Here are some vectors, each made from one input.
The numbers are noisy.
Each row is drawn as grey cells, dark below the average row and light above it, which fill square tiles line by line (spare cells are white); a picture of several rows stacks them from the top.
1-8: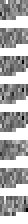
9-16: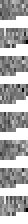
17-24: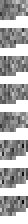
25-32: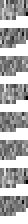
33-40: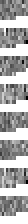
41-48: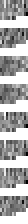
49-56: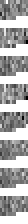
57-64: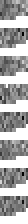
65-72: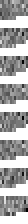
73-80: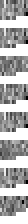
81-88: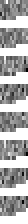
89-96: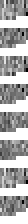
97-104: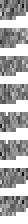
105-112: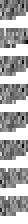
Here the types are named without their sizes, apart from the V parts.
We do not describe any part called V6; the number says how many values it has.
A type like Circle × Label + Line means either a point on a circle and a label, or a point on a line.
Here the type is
Bool × Tree + V6.
